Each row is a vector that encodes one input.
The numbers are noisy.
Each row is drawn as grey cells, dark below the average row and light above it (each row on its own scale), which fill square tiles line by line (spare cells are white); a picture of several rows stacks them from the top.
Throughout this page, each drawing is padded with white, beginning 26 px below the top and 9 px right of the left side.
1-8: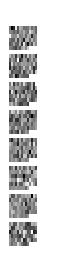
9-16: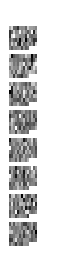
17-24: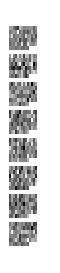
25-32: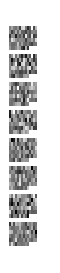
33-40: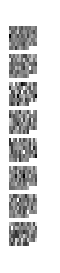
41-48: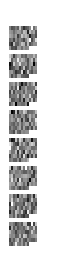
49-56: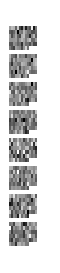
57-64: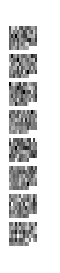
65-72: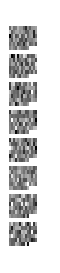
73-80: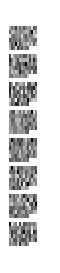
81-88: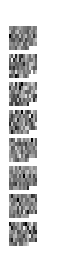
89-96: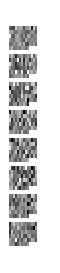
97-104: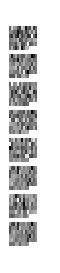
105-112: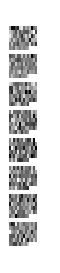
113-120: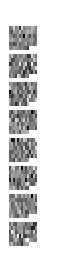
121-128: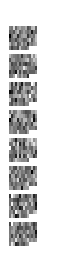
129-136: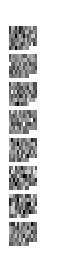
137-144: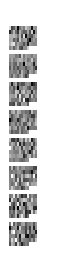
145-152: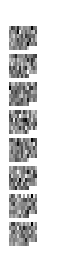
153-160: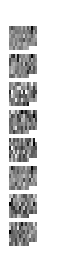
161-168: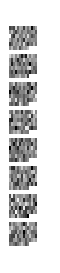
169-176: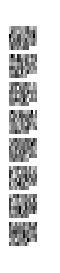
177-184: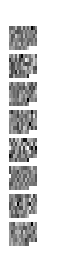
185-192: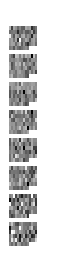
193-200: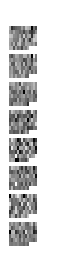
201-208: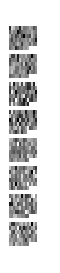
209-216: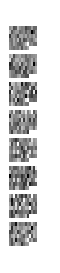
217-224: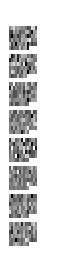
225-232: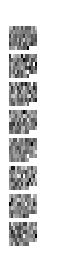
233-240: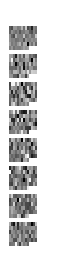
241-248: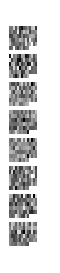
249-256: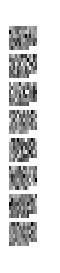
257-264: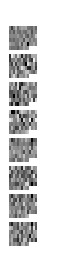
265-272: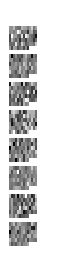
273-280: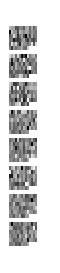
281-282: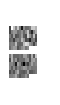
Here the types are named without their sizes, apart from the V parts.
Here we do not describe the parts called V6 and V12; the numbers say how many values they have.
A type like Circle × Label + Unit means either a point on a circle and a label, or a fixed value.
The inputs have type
((Bool × Bool × Bool + Unit) × Circle + V6) × V12.
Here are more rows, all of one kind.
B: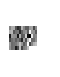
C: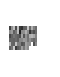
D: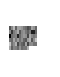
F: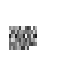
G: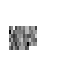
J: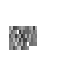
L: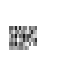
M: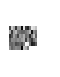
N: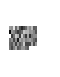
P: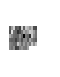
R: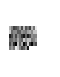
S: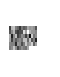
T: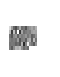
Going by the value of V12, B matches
P and S.
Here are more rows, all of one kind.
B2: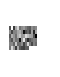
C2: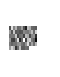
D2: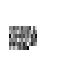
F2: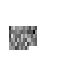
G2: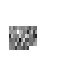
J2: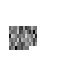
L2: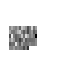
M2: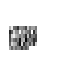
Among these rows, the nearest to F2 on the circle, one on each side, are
D2 and J2.
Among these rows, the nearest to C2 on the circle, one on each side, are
D2 and M2.
